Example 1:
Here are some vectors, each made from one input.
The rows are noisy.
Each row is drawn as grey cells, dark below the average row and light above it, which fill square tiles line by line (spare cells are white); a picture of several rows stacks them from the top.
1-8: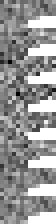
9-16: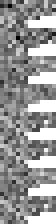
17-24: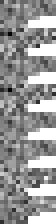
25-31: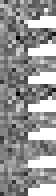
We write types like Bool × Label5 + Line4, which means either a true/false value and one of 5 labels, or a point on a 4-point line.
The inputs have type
Label5.
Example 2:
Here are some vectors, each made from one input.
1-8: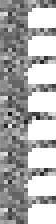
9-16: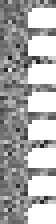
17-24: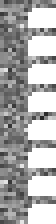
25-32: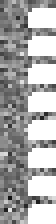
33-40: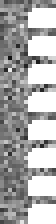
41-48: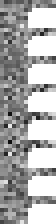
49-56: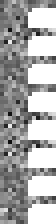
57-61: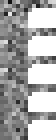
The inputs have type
Line6.
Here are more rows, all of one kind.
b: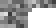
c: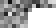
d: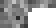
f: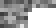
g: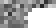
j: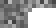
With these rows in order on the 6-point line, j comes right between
b and d.
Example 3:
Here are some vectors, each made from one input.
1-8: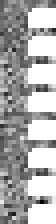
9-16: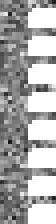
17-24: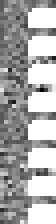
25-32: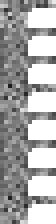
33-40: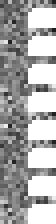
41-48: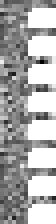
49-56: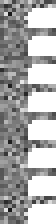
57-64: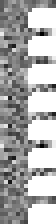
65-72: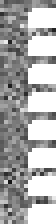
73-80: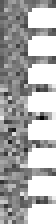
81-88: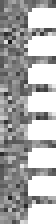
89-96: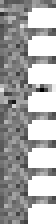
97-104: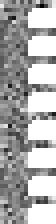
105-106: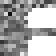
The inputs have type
Line8.
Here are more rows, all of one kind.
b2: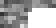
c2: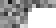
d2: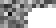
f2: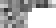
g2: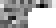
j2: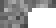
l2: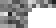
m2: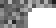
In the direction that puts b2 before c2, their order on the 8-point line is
d2, l2, m2, j2, b2, c2, f2, g2.
